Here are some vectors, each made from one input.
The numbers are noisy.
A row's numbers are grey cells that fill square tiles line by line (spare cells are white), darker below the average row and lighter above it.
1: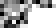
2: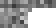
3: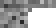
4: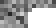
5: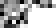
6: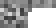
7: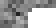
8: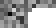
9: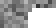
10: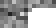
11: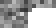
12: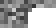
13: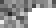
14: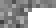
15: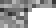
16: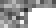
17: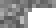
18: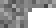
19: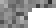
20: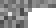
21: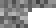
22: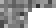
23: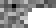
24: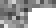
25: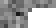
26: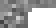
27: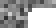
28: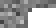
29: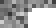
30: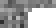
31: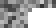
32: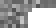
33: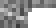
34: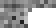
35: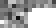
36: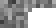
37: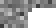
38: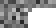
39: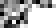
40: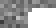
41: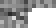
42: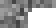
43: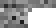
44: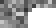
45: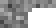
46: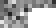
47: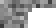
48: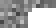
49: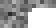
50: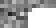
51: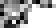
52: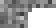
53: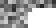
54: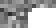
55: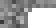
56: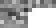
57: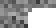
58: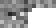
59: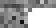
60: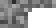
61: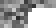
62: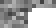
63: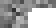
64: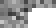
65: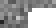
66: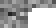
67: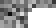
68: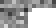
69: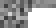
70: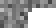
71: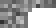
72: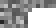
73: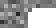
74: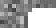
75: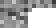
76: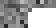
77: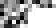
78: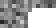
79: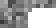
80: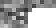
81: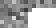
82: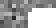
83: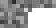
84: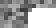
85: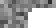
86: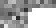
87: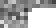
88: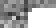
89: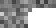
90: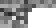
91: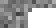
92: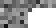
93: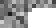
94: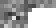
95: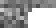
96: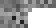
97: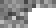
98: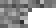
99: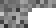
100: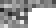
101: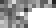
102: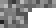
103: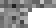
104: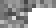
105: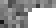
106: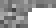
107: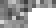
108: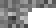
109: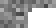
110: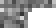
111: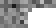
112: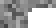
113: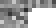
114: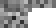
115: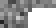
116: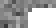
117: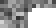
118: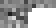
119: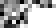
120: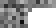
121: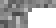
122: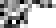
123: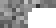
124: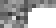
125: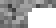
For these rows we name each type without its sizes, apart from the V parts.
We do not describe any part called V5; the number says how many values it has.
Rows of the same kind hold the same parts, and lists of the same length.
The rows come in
3 kinds.
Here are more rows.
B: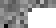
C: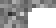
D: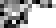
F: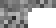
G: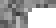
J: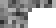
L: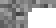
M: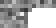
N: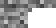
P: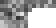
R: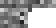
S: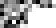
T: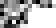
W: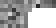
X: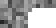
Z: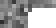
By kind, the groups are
B, F, G, J, L, N, R, W, X, Z
C, M, P
D, S, T

